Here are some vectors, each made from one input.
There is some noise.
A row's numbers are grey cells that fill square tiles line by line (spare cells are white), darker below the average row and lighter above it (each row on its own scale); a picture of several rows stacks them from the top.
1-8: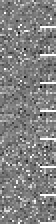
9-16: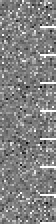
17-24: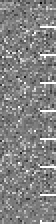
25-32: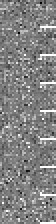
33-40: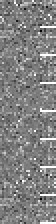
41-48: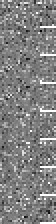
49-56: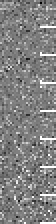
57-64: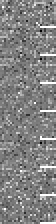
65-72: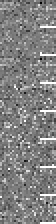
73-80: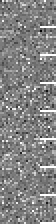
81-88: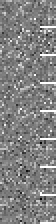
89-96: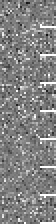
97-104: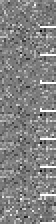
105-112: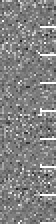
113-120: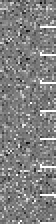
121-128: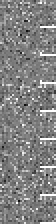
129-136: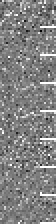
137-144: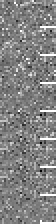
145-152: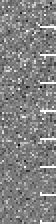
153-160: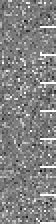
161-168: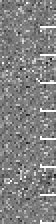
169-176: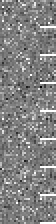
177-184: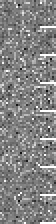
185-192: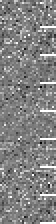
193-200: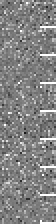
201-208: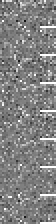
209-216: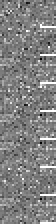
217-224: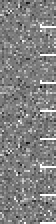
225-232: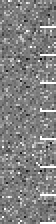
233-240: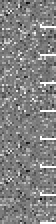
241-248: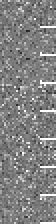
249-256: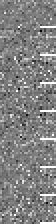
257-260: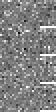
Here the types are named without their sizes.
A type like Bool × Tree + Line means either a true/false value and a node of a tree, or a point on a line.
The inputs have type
Bool × Bool × Bool + Circle × Circle.
